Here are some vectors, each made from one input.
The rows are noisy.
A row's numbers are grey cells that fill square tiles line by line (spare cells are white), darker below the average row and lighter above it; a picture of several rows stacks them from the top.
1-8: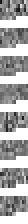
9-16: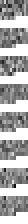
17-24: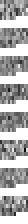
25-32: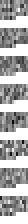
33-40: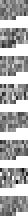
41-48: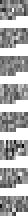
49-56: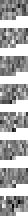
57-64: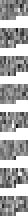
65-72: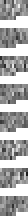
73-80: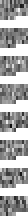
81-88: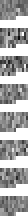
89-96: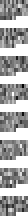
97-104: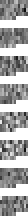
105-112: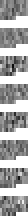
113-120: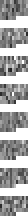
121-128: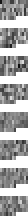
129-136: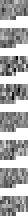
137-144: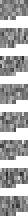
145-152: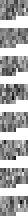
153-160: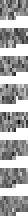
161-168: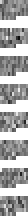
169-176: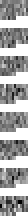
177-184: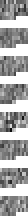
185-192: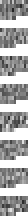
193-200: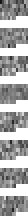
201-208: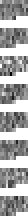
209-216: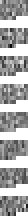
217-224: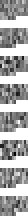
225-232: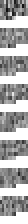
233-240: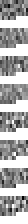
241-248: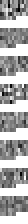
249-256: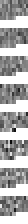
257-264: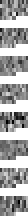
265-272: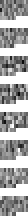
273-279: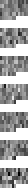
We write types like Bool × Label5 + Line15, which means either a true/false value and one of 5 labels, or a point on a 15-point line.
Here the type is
List3(Bool × Line7).
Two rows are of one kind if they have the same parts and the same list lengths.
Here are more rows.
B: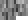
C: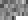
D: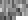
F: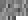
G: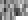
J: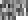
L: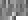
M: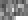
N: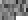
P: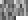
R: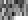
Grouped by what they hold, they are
B, D
C, F, J, M, R
G
L, N, P

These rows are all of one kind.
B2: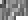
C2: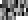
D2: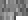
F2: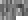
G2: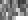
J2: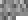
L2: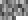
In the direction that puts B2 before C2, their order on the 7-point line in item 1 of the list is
B2, C2, D2, J2, G2, L2, F2.
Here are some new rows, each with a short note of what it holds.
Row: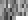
a list of one item
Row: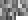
a list of one item
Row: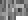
a list of two items
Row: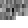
a list of one item
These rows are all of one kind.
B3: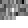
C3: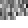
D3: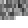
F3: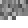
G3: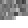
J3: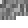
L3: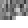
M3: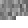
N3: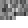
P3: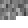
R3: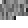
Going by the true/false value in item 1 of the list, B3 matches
G3, J3, M3 and R3.
